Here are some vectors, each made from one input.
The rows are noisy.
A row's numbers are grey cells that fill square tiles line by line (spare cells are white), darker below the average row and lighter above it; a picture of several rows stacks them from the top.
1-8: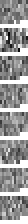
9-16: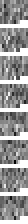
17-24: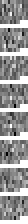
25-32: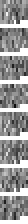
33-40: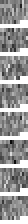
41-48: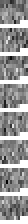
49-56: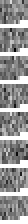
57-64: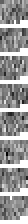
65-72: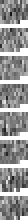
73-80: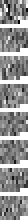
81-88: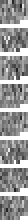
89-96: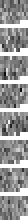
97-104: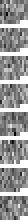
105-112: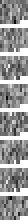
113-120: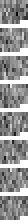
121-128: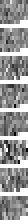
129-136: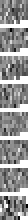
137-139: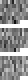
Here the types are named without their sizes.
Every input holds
a list of points on a circle.
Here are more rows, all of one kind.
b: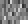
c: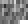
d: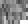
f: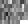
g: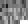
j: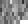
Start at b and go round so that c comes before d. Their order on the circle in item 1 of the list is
b, g, c, j, f, d.
